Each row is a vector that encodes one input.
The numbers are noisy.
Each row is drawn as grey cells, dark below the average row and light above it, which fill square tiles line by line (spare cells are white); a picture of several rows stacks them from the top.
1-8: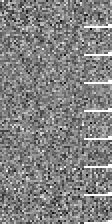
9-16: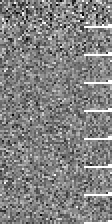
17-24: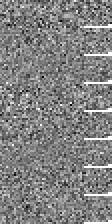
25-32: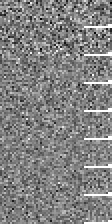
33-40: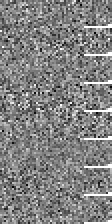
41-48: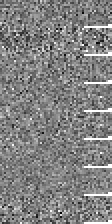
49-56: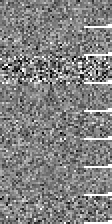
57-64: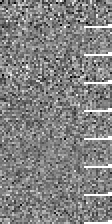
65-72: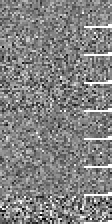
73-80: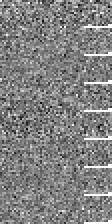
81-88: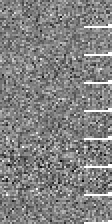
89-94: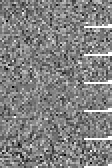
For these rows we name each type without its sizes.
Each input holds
either a point on each of two circles, or a fixed value, or a node of a tree.
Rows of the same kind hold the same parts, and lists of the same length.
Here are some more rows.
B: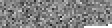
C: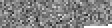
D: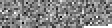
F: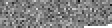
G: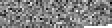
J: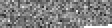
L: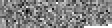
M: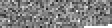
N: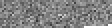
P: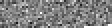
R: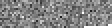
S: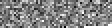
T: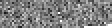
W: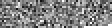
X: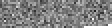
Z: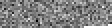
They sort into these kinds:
B, C, D, L, N, R, S, W, X, Z
F, P, T
G, J, M

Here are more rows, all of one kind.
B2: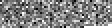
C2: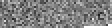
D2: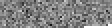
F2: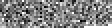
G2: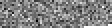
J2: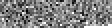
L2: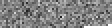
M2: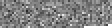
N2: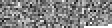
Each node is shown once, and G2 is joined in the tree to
J2.
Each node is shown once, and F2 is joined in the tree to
B2.
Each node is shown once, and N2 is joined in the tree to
C2 and J2.
